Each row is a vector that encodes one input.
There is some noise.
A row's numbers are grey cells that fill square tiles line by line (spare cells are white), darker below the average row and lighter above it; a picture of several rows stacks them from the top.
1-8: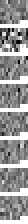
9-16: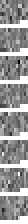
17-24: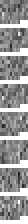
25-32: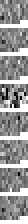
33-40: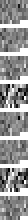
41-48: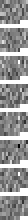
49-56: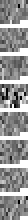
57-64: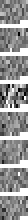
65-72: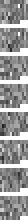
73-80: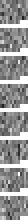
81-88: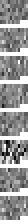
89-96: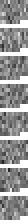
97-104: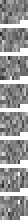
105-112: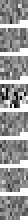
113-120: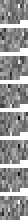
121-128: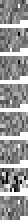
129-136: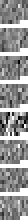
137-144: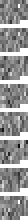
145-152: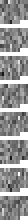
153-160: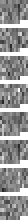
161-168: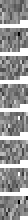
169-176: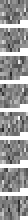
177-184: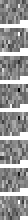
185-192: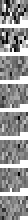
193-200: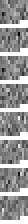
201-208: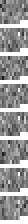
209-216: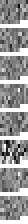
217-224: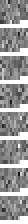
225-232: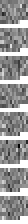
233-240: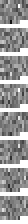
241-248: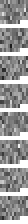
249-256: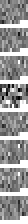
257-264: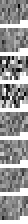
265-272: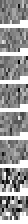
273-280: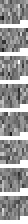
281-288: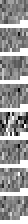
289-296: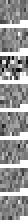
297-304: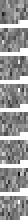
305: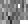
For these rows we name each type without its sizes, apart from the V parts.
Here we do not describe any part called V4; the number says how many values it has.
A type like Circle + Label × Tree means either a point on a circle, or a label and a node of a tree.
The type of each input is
Bool × Bool × Bool × Bool × (Circle + Unit) + V4.
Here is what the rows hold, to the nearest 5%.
About 95% of them hold four true/false values, together with either a point on a circle, or a fixed value. The rest hold a value of V4.
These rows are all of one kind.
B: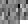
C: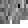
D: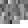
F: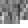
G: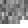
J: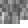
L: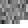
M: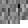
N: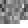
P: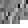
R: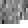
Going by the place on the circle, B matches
C, M and P.
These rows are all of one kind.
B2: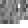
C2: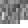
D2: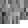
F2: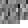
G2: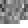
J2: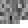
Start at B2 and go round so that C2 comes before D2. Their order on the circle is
B2, C2, J2, F2, D2, G2.
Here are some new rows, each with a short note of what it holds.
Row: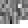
a point on a circle and four true/false values
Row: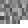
four true/false values
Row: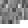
a point on a circle and four true/false values
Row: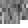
a point on a circle and four true/false values
